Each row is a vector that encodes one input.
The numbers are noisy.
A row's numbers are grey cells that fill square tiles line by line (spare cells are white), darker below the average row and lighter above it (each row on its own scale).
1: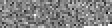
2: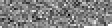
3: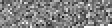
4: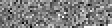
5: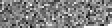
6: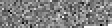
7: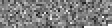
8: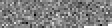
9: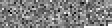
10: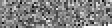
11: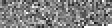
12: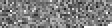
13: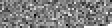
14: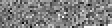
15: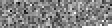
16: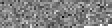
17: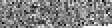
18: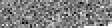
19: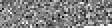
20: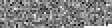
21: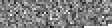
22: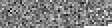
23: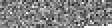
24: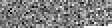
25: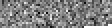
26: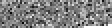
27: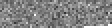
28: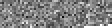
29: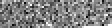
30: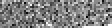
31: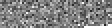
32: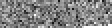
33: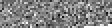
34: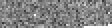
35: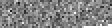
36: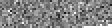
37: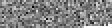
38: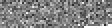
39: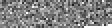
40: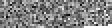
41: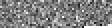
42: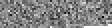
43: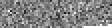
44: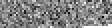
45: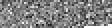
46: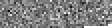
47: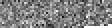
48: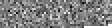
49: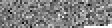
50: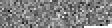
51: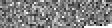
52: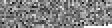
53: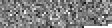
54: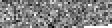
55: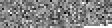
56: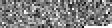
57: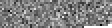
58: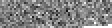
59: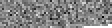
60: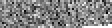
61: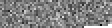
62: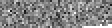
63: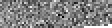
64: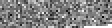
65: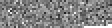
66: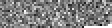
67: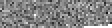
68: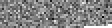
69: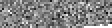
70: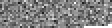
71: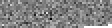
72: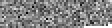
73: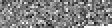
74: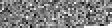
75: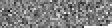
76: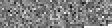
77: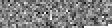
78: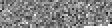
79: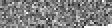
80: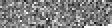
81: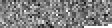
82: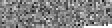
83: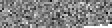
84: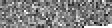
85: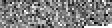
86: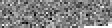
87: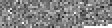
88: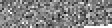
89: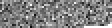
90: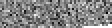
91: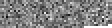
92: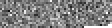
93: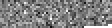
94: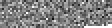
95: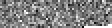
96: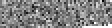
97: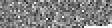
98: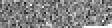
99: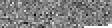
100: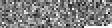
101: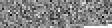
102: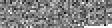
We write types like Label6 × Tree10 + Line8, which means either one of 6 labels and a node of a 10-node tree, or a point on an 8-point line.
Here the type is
Bool × (Tree7 + Unit).
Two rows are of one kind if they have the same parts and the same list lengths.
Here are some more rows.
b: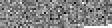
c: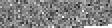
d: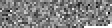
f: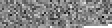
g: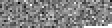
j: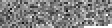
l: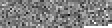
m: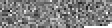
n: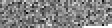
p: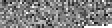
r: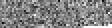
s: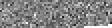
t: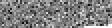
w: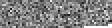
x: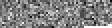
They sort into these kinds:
b, c, d, f, j, l, m, p, r, s, t, w
g, n, x

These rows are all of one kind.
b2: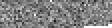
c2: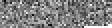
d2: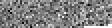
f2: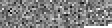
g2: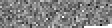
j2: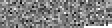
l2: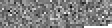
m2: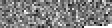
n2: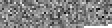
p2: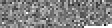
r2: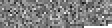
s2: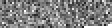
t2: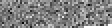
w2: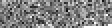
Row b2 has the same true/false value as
f2, j2, l2 and r2.
